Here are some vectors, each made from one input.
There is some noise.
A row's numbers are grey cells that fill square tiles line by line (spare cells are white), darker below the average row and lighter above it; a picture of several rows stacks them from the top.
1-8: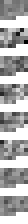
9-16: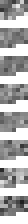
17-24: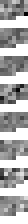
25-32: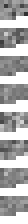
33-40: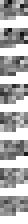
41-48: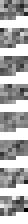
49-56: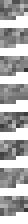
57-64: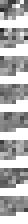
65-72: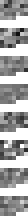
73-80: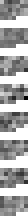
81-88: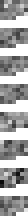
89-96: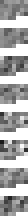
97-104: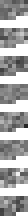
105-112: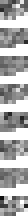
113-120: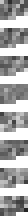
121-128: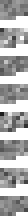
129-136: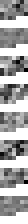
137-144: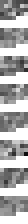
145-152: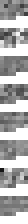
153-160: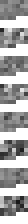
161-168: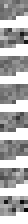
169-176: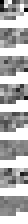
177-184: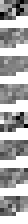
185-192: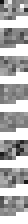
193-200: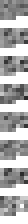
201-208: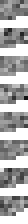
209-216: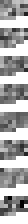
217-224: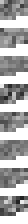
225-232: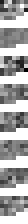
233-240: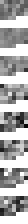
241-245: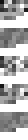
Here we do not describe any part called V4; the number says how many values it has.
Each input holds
a list of up to three items, each a true/false value and a value of V4.
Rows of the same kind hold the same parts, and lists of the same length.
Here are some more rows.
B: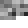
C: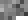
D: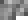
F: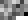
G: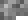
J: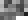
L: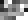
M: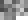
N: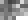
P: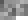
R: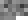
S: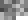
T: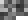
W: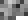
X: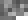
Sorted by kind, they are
B, G, P
C, F, J
D, L, M, R, S, T, W, X
N

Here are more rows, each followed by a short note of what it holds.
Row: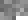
a list of two items
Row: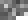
a list of one item
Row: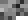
a list of three items
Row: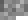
a list of one item
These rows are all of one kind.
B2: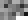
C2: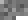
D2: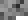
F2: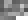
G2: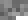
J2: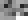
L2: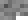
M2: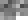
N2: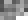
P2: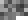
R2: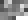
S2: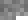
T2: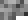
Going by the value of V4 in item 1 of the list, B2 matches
P2 and T2.
